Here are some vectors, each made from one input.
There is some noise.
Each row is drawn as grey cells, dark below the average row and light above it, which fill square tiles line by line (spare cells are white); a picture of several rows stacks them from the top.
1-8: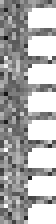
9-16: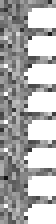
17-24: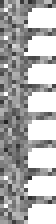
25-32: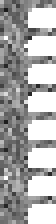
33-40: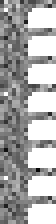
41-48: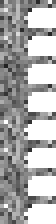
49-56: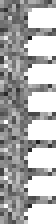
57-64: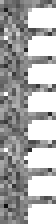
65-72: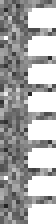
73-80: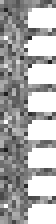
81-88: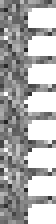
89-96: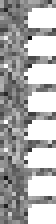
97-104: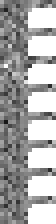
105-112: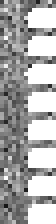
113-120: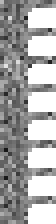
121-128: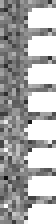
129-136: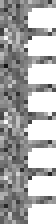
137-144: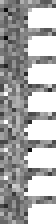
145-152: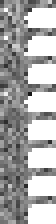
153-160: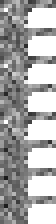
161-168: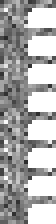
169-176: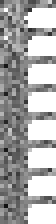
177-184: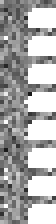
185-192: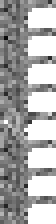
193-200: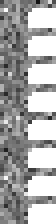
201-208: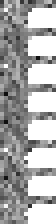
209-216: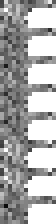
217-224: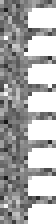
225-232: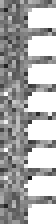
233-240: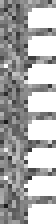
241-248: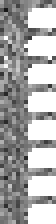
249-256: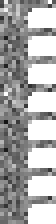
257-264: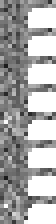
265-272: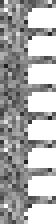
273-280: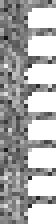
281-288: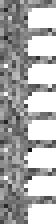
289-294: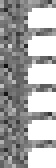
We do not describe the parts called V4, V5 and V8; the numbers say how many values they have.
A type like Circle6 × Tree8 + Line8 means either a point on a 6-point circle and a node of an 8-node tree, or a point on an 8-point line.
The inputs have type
Line7 × Line7 × Line7 × V5 + V4 × V8.
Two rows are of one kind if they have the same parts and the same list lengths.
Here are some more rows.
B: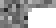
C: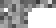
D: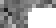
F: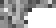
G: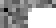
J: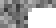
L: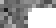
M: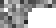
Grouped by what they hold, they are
B, D, G, J, L
C, F, M

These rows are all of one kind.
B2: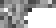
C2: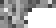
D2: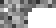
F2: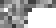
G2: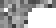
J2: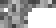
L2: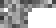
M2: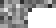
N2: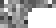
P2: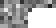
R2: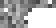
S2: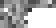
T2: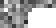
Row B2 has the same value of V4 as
C2, N2, R2 and S2.
